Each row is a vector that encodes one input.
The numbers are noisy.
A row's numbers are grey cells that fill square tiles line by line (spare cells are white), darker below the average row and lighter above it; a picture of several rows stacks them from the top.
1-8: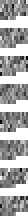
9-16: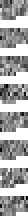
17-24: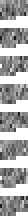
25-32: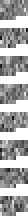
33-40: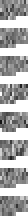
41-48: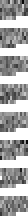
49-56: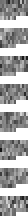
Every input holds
a point on a 5-point line and a true/false value.
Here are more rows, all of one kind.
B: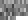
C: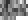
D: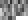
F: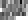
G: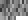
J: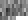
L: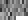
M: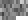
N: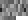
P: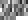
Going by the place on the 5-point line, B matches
C, J and M.
